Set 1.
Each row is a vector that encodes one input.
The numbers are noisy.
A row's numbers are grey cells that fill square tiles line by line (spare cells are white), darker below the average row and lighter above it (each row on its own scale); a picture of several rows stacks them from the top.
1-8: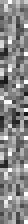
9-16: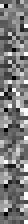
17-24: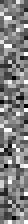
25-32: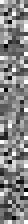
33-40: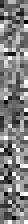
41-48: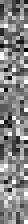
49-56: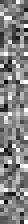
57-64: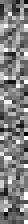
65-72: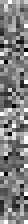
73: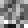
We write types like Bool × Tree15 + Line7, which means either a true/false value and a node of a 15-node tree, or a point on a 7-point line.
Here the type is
Label11.
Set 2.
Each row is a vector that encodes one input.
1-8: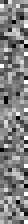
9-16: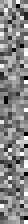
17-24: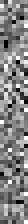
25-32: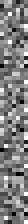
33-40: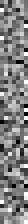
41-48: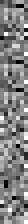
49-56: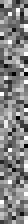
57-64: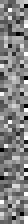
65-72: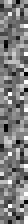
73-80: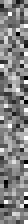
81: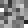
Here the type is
Label11.
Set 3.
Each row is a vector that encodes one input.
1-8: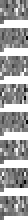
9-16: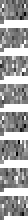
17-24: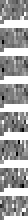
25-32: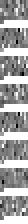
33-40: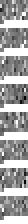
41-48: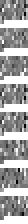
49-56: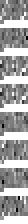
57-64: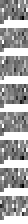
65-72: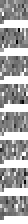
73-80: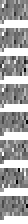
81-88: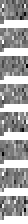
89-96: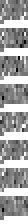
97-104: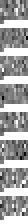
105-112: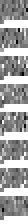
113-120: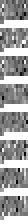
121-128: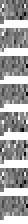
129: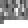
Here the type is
Label11.
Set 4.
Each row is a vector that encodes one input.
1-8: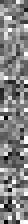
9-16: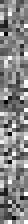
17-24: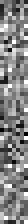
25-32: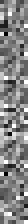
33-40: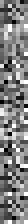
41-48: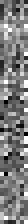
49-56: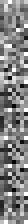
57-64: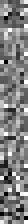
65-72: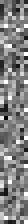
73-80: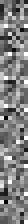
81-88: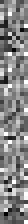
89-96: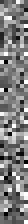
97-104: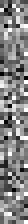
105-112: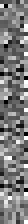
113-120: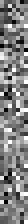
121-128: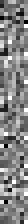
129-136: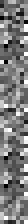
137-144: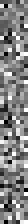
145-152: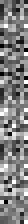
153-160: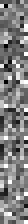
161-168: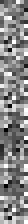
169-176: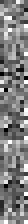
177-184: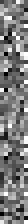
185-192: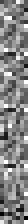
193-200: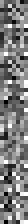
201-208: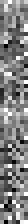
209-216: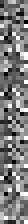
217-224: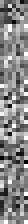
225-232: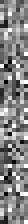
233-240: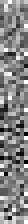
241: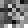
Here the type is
Label11.
